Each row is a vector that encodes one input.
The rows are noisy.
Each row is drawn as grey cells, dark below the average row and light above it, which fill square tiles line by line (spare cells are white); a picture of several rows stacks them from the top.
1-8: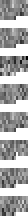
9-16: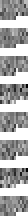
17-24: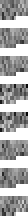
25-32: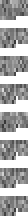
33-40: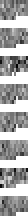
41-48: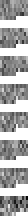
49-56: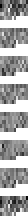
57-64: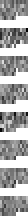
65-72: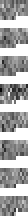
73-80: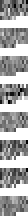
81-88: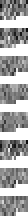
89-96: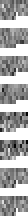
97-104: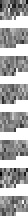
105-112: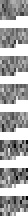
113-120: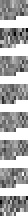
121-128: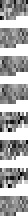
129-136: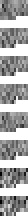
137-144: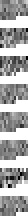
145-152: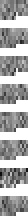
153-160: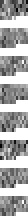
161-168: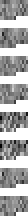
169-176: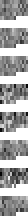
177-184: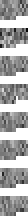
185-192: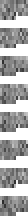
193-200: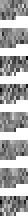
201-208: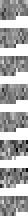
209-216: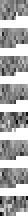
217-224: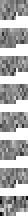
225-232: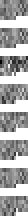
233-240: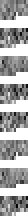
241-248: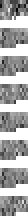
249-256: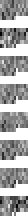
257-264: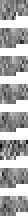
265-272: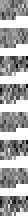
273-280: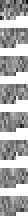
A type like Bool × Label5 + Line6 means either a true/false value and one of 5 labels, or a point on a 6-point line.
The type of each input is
Bool × Line7 + List2(Line11).
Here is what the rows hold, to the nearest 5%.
About 25% of them hold a point on a 7-point line and a true/false value. The rest are lists of up to two points on an 11-point line: a few of all rows are empty, 30% hold one and 45% two.
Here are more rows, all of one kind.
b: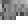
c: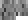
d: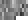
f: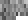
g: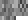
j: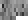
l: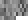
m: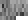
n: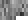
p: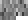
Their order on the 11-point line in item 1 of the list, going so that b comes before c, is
l, g, d, n, m, j, b, c, f, p.
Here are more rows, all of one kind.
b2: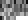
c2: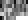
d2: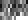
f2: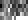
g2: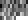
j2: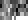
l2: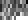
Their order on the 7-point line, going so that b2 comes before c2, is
j2, f2, d2, l2, g2, b2, c2.
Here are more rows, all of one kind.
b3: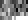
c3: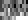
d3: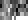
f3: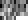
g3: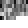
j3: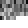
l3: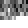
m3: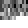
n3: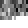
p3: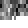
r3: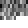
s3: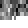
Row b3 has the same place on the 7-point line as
d3, n3, p3 and s3.
